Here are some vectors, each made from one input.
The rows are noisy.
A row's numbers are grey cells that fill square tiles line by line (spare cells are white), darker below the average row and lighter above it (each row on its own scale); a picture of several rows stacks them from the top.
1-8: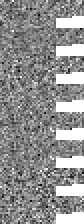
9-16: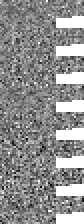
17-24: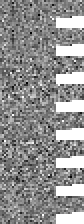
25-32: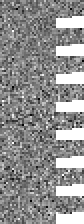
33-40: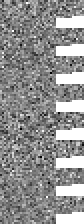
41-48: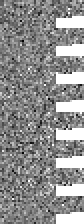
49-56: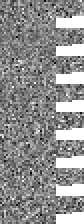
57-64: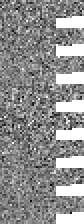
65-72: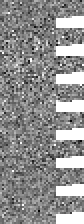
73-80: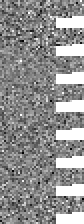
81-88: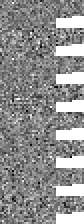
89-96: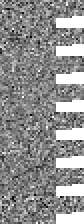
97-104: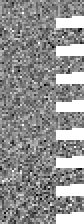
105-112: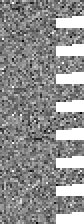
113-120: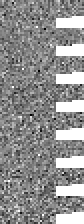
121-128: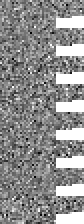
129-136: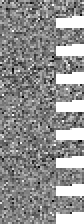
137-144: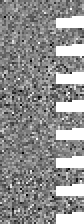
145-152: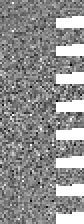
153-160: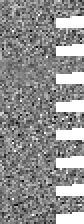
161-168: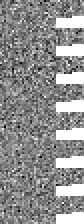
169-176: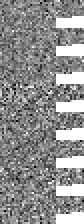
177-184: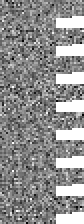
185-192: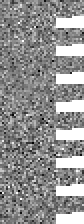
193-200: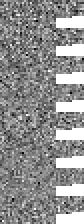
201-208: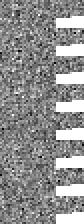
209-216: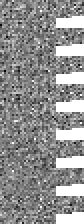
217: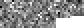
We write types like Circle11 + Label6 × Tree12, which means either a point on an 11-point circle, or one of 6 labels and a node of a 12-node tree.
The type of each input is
(Bool × Bool × Bool × Bool + Circle15) × Circle15.
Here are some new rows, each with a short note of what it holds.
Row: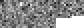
a point on each of two 15-point circles
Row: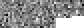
a point on each of two 15-point circles
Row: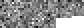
a point on each of two 15-point circles
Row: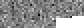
a point on a 15-point circle and four true/false values
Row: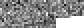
a point on each of two 15-point circles
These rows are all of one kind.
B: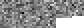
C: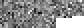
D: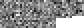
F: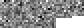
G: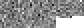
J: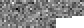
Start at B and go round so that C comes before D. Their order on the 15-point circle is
B, F, G, C, D, J.
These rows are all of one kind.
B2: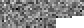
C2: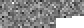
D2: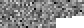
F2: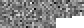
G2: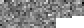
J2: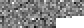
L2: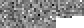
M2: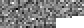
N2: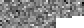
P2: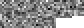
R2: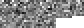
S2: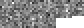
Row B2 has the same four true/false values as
F2, M2, R2 and S2.
